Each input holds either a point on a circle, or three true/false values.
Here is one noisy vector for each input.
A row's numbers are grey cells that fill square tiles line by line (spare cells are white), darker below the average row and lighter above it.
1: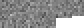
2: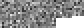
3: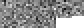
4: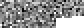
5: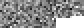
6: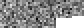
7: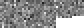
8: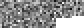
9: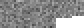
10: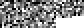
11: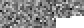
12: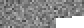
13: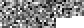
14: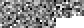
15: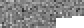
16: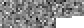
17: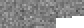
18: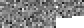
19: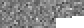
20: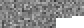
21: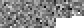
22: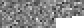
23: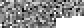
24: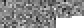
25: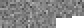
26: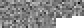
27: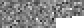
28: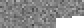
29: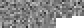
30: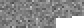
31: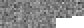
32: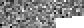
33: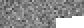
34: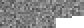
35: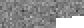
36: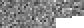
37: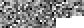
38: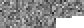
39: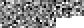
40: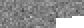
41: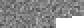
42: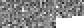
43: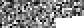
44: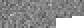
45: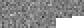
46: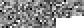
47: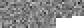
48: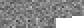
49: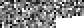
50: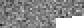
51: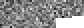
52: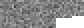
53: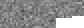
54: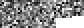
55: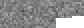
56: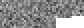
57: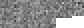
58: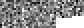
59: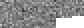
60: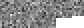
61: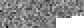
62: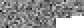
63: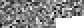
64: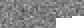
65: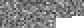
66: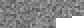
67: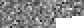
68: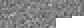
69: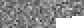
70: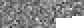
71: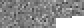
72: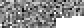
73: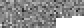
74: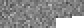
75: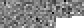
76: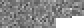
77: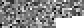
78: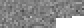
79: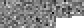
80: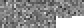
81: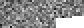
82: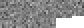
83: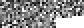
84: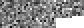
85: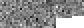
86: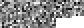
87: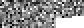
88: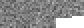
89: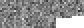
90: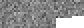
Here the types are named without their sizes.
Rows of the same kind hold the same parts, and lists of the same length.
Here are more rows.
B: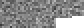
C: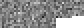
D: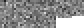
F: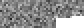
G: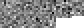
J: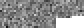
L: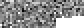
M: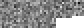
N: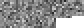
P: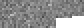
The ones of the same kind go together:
B, C, L, M, P
D, F, G, J, N

